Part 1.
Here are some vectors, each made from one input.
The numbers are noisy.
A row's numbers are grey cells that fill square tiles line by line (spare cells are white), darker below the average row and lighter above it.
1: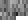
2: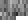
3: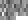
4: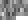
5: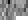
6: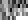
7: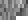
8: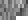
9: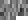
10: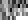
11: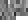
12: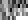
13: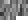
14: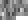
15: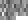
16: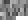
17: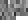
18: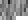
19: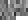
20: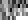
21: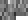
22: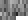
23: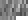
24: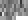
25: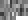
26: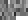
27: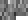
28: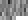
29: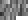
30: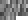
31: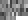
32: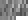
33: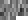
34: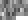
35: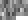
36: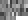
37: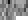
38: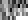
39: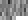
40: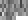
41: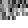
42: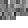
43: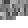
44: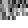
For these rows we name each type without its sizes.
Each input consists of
a list of points on a line.
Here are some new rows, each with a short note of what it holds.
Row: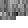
a list of one item
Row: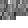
a list of one item
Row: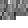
a list of one item
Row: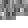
a list of one item
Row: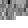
a list of two items
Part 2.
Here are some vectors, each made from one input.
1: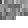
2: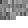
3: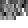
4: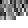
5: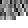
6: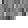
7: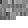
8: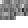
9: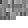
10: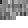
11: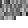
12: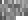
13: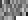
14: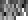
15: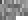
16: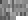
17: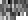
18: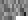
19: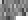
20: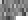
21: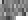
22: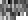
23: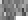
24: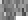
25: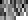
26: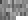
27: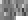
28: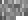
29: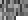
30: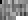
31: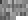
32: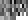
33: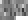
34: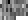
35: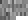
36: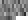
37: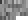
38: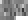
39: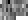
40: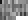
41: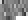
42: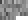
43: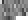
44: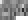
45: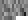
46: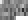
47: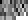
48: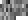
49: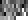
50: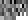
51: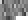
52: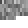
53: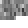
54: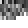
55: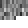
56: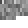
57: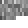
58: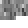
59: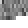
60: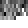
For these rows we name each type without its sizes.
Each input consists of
a point on each of two lines and a true/false value.
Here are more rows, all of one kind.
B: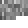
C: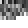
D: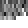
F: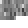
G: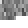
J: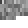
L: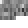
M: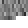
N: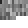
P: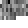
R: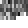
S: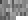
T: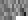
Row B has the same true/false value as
D, J, N and S.
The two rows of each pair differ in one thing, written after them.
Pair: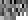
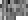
the place on one of the two lines
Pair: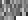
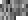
the true/false value
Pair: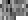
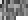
the place on one of the two lines
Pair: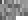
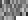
the place on one of the two lines
